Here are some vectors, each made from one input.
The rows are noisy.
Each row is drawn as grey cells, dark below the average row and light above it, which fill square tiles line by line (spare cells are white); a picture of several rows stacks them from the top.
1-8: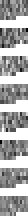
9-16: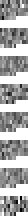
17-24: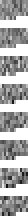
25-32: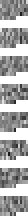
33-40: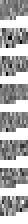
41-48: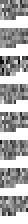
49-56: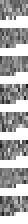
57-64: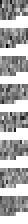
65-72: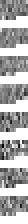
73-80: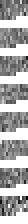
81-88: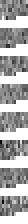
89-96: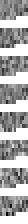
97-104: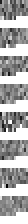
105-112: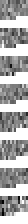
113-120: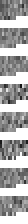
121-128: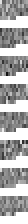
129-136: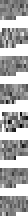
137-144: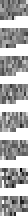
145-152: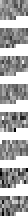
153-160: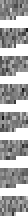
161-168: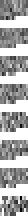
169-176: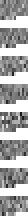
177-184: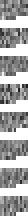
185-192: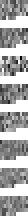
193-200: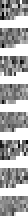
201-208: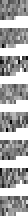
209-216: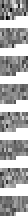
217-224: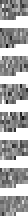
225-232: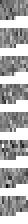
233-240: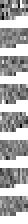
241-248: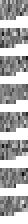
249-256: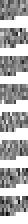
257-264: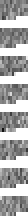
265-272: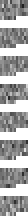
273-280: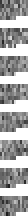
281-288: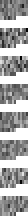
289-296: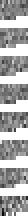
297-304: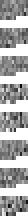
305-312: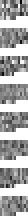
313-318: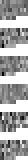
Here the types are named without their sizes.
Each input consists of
a list of items, each either a point on a circle, or a point on a line.
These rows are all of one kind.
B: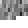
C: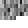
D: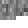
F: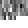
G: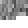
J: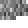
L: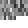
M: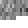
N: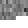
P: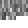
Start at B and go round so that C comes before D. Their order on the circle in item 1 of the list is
B, P, C, D, F, J, N, L, G, M.
